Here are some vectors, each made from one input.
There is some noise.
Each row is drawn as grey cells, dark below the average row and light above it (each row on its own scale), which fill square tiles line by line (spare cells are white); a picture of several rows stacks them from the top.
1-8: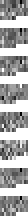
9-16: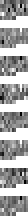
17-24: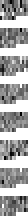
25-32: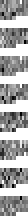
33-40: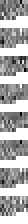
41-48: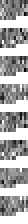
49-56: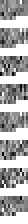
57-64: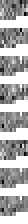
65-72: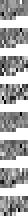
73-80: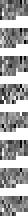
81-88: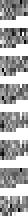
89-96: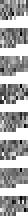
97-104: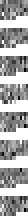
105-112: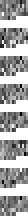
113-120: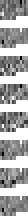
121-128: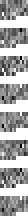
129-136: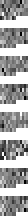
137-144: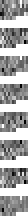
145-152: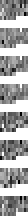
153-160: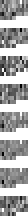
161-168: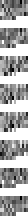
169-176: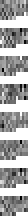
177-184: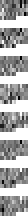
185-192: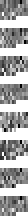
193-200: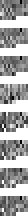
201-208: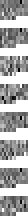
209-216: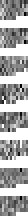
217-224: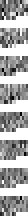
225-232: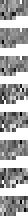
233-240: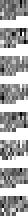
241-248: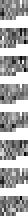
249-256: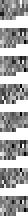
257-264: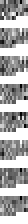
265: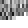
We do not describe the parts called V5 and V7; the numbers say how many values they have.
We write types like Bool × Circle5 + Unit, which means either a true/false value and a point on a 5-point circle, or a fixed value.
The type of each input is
Bool × V5 + Label6 × Line6 × V7.
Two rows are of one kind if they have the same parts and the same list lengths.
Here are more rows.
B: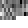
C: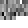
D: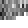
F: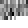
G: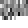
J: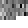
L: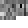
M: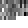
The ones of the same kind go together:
B, J, L, M
C, D, F, G

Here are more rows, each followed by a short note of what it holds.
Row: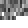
one of 6 labels, a point on a 6-point line and a value of V7
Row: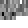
a true/false value and a value of V5
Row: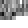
a true/false value and a value of V5
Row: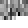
a true/false value and a value of V5
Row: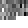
one of 6 labels, a point on a 6-point line and a value of V7
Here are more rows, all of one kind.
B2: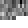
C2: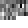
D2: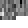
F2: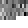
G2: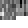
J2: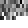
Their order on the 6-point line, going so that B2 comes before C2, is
J2, B2, F2, C2, G2, D2.
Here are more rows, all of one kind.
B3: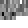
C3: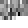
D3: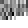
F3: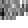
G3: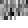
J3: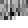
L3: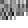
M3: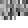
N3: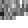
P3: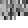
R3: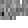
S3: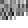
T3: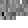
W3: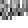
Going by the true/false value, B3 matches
F3, N3, R3 and T3.
